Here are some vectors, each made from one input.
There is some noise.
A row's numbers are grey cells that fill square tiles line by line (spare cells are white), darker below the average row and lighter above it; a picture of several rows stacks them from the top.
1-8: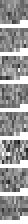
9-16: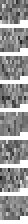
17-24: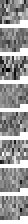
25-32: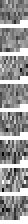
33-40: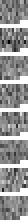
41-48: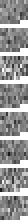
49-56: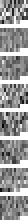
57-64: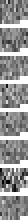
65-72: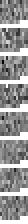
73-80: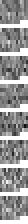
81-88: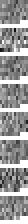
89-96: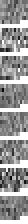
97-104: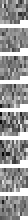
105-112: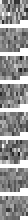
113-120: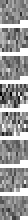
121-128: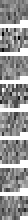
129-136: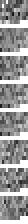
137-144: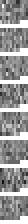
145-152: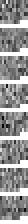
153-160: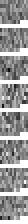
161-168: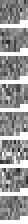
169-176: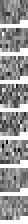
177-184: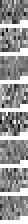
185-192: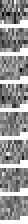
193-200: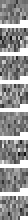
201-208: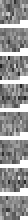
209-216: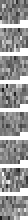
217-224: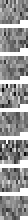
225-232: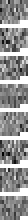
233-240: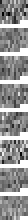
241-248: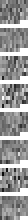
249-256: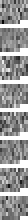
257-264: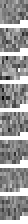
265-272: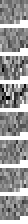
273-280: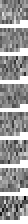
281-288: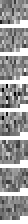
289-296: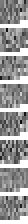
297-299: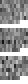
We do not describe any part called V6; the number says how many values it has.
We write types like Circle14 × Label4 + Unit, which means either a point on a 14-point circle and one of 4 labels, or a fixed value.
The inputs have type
Bool × Bool × Bool + Line3 × Line3 × V6 + Unit.
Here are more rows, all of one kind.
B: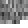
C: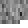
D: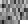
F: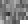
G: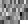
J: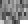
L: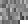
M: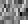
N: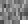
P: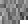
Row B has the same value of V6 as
C, J and L.
